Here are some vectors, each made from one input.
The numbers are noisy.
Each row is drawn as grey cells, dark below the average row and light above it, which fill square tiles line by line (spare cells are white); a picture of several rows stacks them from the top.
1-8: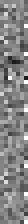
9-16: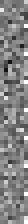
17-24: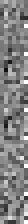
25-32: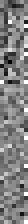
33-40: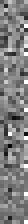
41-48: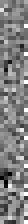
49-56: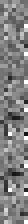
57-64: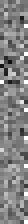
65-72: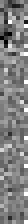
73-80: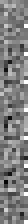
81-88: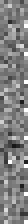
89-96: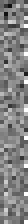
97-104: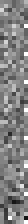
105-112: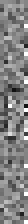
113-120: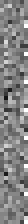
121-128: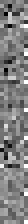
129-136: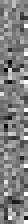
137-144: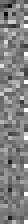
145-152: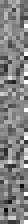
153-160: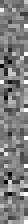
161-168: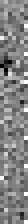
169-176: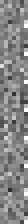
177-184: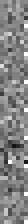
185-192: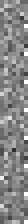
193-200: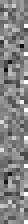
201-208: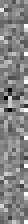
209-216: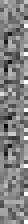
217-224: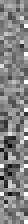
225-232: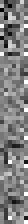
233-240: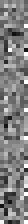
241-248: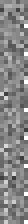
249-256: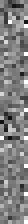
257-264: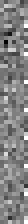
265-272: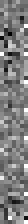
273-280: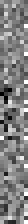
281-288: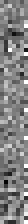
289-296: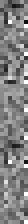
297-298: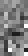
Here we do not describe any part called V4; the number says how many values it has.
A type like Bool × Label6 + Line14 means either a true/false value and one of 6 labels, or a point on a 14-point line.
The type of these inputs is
Label7 + Line7 × (Line7 + V4).
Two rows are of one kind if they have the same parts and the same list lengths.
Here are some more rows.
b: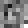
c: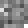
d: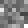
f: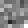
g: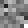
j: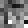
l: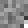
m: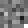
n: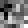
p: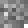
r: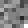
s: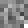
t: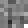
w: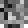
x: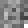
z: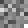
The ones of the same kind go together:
b, j, n, w
c, d, f, m, r, t, z
g, l, p, s, x

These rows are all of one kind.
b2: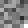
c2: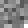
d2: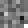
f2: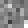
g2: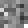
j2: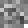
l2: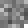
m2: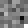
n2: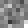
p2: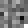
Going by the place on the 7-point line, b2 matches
d2, g2 and m2.
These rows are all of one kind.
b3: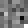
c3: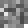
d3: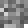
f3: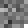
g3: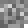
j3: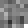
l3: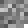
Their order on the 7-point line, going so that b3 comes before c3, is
b3, c3, d3, j3, g3, l3, f3.
